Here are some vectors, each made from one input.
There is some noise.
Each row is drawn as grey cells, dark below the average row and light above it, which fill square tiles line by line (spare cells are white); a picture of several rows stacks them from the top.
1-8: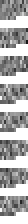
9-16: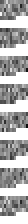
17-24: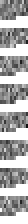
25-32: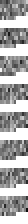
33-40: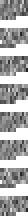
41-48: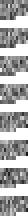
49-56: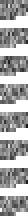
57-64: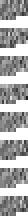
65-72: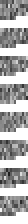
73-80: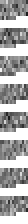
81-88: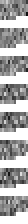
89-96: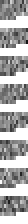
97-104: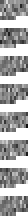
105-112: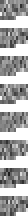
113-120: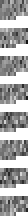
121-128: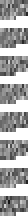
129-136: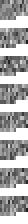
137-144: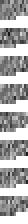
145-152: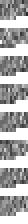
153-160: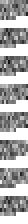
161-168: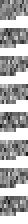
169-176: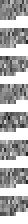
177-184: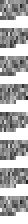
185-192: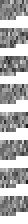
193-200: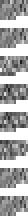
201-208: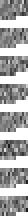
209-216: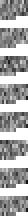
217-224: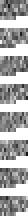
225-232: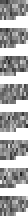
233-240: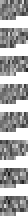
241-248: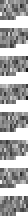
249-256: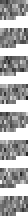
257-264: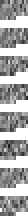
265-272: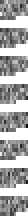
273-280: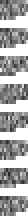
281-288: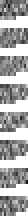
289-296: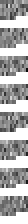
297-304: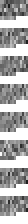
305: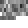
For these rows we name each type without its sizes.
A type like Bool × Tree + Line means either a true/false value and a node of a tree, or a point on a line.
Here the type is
Bool × Bool × Bool.
